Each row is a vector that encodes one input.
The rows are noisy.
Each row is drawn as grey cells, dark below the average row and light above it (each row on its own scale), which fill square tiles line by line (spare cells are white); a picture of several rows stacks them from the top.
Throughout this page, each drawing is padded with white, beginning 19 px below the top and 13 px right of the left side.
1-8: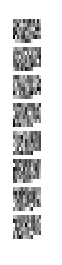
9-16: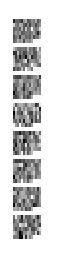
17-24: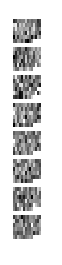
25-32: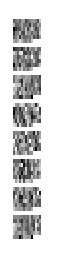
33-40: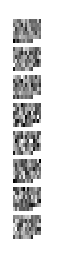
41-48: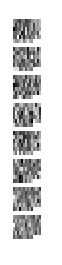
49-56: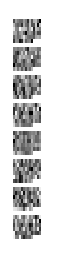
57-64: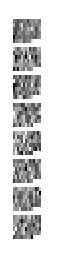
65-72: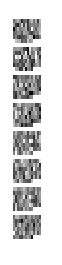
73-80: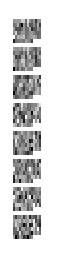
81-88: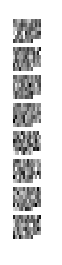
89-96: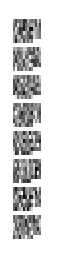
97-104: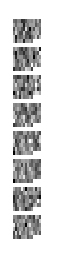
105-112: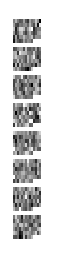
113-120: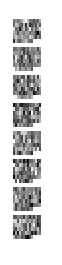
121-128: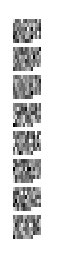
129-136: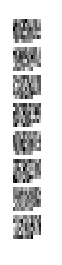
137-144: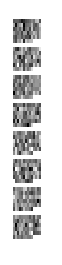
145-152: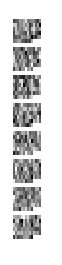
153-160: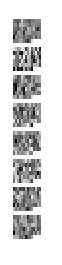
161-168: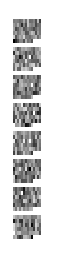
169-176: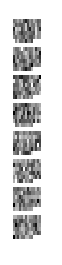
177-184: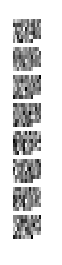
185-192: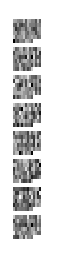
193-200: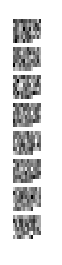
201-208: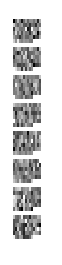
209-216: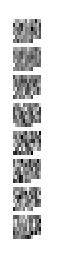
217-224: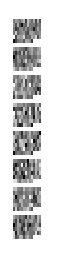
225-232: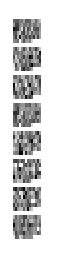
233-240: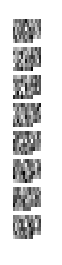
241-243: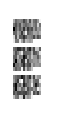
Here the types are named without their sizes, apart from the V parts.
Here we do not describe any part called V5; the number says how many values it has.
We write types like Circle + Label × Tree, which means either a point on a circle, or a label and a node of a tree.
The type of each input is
List(Bool × V5).
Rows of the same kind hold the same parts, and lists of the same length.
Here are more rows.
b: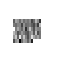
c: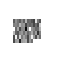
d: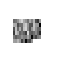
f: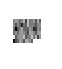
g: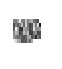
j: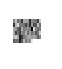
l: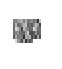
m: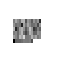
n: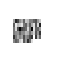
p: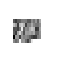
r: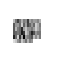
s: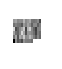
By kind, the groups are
b, c, f, m, s
d, g, l, n, p, r
j

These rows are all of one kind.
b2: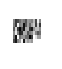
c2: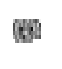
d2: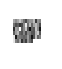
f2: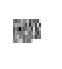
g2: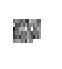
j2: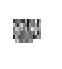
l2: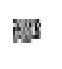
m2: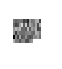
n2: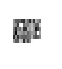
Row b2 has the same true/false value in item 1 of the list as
f2, g2 and l2.
